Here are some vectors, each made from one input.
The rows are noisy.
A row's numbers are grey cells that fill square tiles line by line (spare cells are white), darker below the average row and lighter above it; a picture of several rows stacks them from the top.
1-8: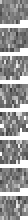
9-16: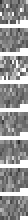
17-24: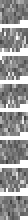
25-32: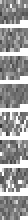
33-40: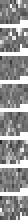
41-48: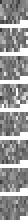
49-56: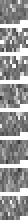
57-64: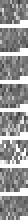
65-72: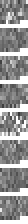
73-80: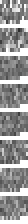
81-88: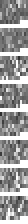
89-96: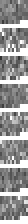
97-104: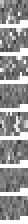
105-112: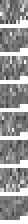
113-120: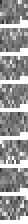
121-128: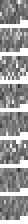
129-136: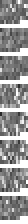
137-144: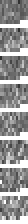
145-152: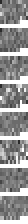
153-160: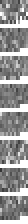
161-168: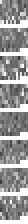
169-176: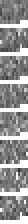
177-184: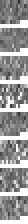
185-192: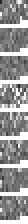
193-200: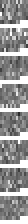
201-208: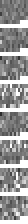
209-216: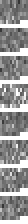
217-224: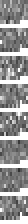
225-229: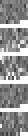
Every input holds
either a fixed value, or four true/false values.
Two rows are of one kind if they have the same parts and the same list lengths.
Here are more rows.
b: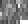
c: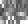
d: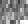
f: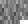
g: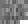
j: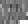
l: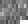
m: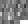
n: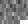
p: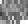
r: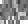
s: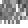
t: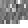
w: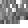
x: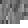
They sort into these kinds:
b, c, d, g, j, l, m, n, p, r, s, t, w, x
f

